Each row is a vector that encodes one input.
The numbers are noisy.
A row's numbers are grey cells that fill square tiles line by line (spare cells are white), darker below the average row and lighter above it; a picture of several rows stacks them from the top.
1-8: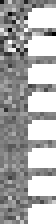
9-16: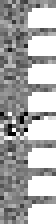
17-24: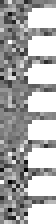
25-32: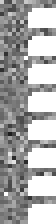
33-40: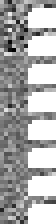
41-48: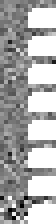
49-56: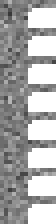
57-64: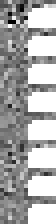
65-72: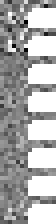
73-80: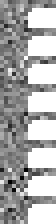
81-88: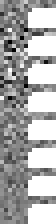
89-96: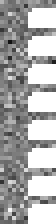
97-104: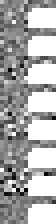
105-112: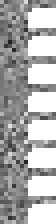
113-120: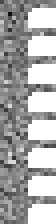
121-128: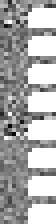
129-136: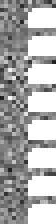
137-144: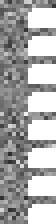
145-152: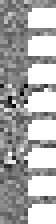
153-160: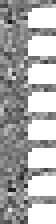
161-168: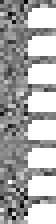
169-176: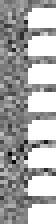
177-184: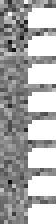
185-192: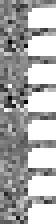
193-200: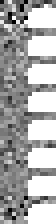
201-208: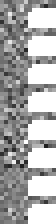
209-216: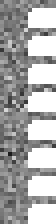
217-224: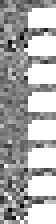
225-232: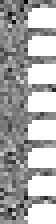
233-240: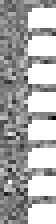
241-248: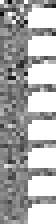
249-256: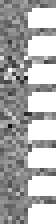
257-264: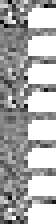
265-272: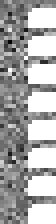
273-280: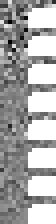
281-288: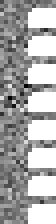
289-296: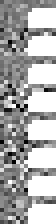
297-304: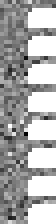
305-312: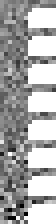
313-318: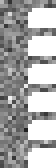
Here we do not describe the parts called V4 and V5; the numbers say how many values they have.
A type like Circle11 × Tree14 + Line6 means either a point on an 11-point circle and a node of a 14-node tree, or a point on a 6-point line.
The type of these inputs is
Circle16 + (Line16 + V5) × V4.
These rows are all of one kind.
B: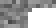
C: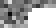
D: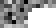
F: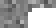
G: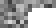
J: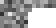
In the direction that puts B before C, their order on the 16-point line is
B, D, J, F, G, C.
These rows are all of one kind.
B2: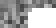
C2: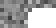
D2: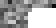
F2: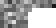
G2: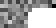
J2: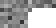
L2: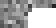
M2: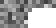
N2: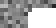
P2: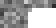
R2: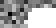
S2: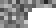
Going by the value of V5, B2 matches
F2, G2, L2 and M2.
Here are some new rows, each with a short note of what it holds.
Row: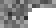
a point on a 16-point line and a value of V4
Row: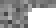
a point on a 16-point circle
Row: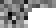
a point on a 16-point line and a value of V4
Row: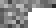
a value of V4 and a value of V5
